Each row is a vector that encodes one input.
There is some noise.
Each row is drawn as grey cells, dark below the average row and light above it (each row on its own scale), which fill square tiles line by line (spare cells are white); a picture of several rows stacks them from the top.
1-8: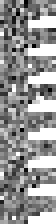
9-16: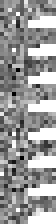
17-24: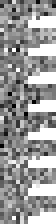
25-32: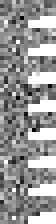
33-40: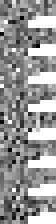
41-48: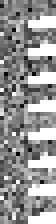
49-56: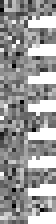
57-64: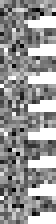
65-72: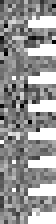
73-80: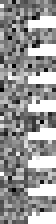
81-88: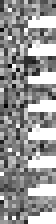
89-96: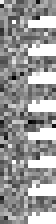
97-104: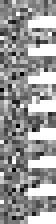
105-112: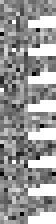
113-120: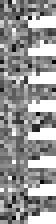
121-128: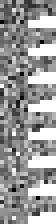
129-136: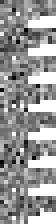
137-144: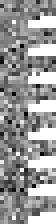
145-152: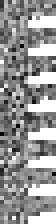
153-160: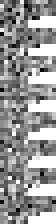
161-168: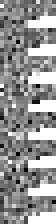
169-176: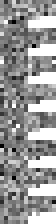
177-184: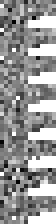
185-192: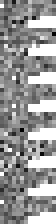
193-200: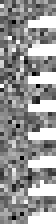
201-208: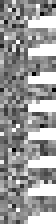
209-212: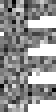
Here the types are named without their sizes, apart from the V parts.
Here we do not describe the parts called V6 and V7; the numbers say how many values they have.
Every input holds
either a value of V6 and a value of V7, or a list of points on a line.
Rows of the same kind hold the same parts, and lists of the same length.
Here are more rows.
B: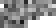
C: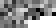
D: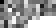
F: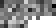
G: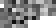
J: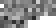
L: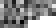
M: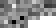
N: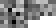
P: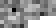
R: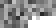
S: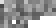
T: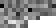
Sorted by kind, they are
B, G, J, L, N
C
D, F, P, R, T
M
S

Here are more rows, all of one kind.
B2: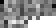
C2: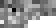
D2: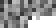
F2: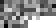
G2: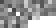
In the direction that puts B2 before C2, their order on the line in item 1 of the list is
F2, B2, C2, G2, D2.
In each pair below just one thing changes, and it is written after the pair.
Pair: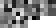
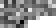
the value of V7
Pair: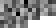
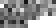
the value of V6
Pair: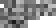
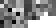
the value of V6
